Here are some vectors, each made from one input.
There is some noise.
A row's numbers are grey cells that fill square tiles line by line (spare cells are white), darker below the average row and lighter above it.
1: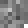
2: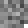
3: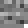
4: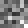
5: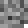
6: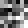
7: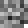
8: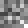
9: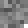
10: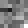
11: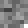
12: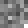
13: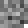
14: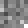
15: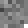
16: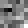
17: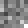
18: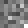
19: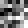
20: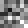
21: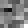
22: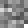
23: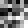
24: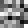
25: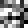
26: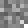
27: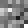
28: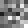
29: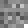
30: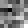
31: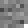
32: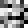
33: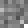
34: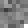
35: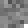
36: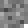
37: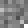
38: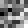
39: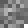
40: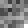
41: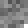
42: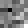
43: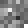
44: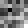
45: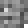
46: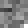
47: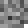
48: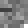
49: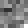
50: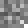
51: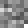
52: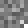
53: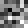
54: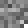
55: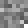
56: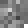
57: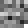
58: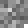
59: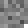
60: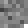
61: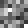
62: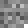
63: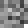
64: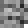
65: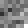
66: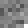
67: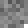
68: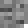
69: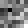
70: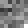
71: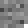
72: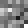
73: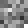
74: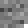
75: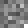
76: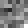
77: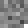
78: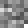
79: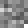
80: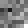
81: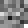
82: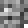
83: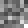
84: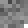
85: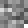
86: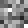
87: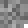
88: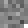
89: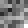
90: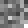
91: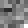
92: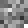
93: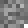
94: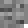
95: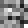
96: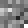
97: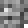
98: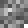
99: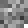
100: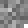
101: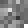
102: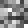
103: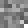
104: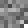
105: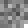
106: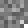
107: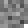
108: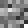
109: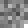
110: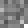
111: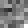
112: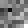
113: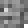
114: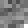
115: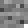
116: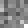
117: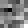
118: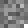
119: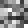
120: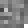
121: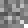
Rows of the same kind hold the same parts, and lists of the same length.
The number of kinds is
4.
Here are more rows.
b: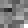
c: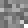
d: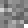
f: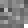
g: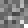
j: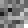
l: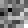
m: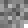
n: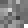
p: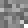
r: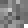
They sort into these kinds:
b
c, d, g, m, n, p, r
f
j, l

